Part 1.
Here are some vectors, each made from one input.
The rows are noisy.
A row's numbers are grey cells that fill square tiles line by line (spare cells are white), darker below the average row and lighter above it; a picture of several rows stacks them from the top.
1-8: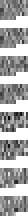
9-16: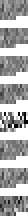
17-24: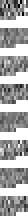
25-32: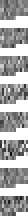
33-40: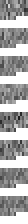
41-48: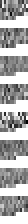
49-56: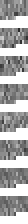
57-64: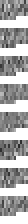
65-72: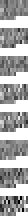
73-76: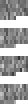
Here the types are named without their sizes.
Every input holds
either a point on a circle, or a fixed value.
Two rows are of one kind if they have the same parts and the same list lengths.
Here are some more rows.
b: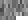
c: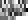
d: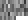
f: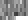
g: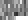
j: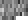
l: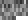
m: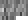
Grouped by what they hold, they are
b, d, f, g, j, l, m
c

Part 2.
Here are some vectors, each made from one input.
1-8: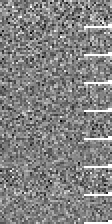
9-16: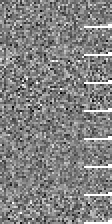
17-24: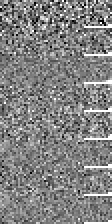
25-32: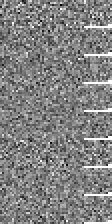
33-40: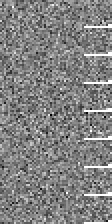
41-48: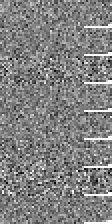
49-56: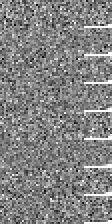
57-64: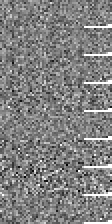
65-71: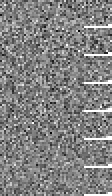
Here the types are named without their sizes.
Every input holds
four true/false values.
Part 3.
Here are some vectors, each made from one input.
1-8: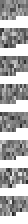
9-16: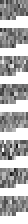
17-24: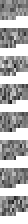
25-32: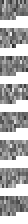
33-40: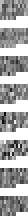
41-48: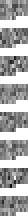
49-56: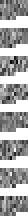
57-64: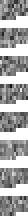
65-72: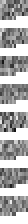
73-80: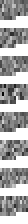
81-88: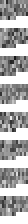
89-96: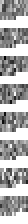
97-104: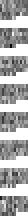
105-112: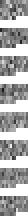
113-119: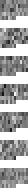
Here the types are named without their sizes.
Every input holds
a point on a circle.
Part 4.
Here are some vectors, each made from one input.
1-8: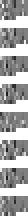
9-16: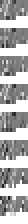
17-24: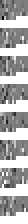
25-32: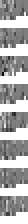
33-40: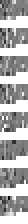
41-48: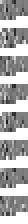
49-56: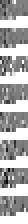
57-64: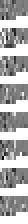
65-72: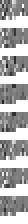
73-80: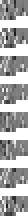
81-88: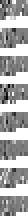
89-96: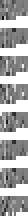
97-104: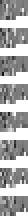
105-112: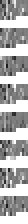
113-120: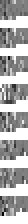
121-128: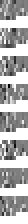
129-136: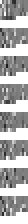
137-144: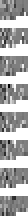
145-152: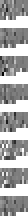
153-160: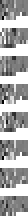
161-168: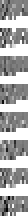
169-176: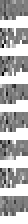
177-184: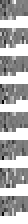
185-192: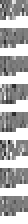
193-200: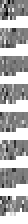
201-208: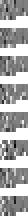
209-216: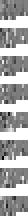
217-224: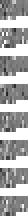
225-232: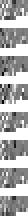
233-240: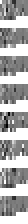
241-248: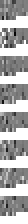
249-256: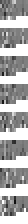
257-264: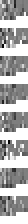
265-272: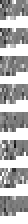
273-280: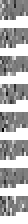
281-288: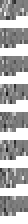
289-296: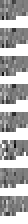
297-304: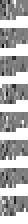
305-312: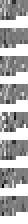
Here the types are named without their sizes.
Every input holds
either a point on a circle, or a fixed value.
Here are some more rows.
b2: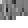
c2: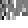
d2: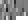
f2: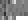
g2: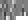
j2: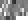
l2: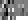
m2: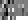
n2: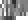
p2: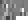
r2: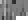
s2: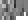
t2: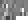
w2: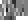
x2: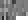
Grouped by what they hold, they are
b2, c2, d2, f2, g2, j2, n2, p2, r2, s2, t2, w2, x2
l2, m2

